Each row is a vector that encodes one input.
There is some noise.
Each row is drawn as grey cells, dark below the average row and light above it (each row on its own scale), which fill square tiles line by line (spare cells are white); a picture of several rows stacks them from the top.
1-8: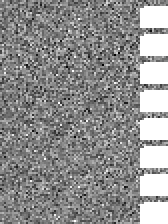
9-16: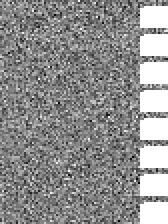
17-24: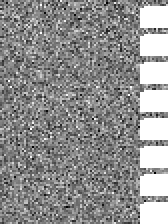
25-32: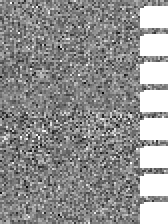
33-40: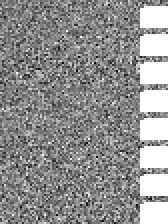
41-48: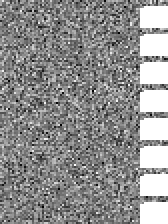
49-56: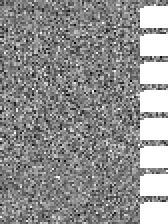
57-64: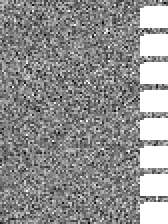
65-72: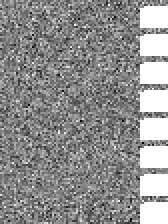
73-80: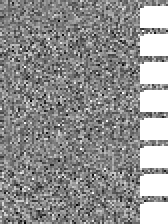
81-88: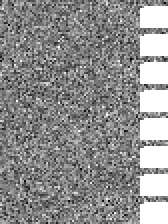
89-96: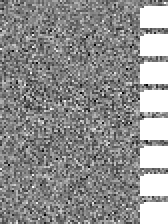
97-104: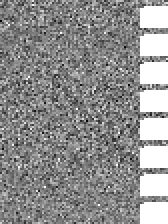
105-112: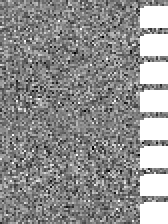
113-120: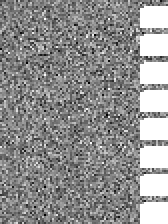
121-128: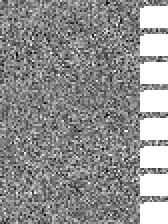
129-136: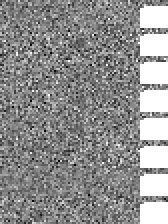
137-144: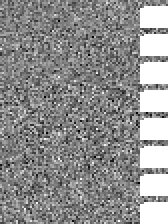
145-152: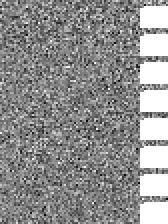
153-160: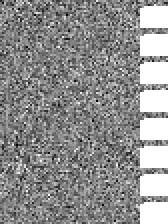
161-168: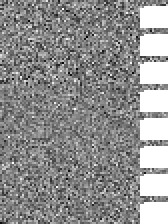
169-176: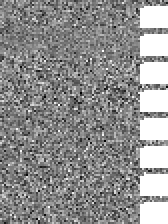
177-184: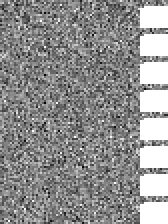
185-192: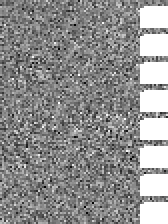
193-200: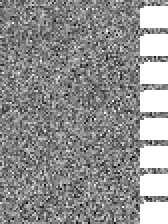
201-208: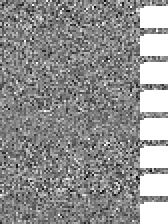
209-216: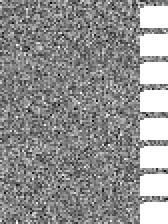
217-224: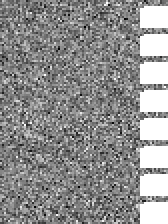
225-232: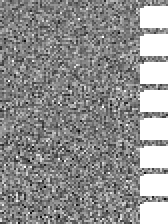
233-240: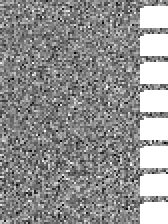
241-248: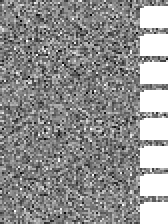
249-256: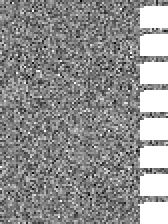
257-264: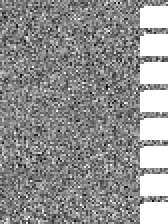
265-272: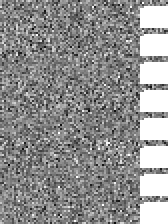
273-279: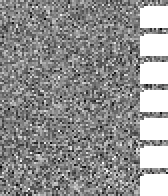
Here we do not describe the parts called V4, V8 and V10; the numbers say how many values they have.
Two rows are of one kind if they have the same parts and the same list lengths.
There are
5 kinds of row.
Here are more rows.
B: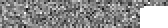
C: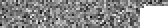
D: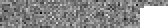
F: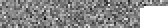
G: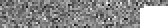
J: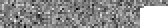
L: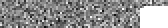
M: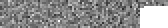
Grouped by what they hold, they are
B
C, M
D, J
F
G, L

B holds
a point on a 9-point circle and a point on an 11-point circle.
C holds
a point on a 9-point circle and a value of V8.
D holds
a value of V4 and a value of V8.
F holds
a point on an 11-point circle and a value of V4.
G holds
a true/false value and a value of V10.
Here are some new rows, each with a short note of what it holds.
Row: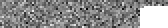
a point on a 9-point circle and a point on an 11-point circle
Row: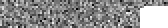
a true/false value and a value of V10
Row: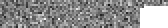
a point on a 9-point circle and a value of V8
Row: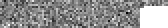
a point on a 9-point circle and a point on an 11-point circle
